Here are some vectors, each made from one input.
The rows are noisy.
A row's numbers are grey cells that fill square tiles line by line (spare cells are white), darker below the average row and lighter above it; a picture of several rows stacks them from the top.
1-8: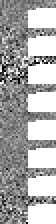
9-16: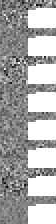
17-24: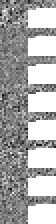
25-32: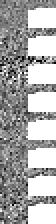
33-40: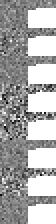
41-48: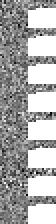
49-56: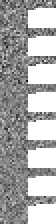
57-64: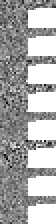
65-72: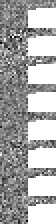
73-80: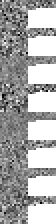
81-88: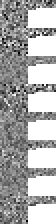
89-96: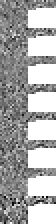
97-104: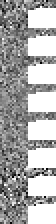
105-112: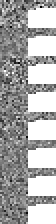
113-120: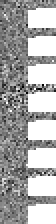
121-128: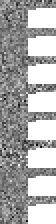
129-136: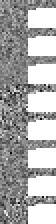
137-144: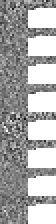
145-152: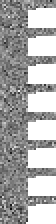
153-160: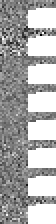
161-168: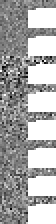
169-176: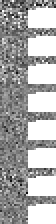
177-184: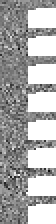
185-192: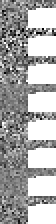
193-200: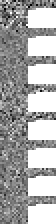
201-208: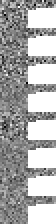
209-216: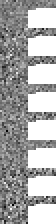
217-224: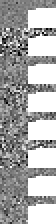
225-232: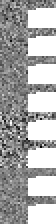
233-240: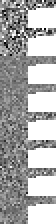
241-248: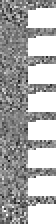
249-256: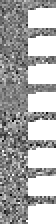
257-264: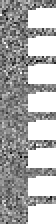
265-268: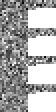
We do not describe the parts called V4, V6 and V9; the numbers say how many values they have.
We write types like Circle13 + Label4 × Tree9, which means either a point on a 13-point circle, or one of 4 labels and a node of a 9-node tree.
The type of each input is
(Bool × Circle5 + Label10) × V4 × V9 + V6.
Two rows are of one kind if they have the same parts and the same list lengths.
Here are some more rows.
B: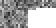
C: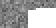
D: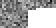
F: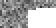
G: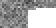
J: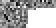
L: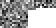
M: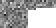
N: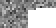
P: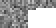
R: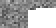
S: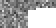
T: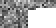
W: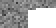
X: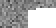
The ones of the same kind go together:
B, D, J, L, P, S
C, N
F, G, M, R, T, W, X

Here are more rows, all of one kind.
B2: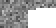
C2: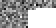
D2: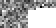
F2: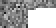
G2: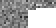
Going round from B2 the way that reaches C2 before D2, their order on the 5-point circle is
B2, F2, G2, C2, D2.
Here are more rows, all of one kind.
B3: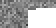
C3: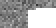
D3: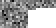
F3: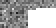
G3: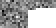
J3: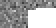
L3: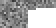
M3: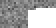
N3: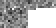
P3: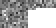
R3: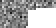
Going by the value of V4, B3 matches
J3, M3 and R3.
